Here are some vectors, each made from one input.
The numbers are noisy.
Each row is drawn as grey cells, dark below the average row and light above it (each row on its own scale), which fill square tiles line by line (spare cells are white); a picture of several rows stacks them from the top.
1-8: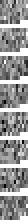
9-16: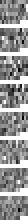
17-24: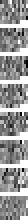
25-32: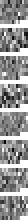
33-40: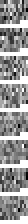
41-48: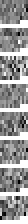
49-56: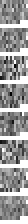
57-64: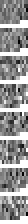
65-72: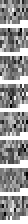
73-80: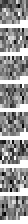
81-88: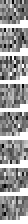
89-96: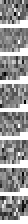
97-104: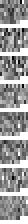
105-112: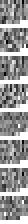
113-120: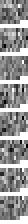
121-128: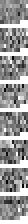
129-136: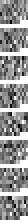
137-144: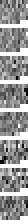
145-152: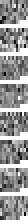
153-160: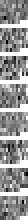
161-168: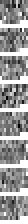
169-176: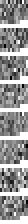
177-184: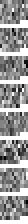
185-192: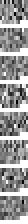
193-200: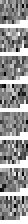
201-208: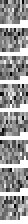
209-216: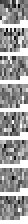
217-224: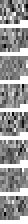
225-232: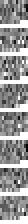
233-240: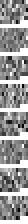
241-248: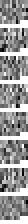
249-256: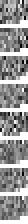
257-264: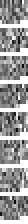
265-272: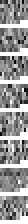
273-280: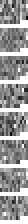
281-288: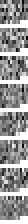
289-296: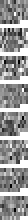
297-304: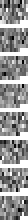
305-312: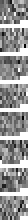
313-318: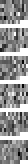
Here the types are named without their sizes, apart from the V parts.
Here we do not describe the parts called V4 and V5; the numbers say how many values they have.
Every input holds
either a value of V4 and a value of V5, or a list of points on a line.
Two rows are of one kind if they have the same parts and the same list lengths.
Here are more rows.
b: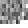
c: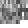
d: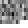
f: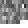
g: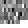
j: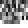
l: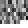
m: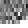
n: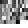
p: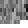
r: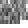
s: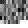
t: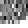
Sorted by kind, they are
b, c, d, j, n, r, s
f, l, p
g
m, t

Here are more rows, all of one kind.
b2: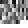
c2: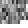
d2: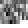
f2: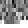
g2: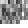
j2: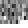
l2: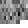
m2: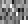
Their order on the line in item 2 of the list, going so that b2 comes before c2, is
j2, b2, d2, f2, m2, c2, g2, l2.
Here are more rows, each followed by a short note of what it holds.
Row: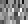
a list of one item
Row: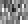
the empty list
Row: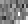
a list of one item
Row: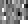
a value of V4 and a value of V5
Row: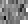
a list of two items
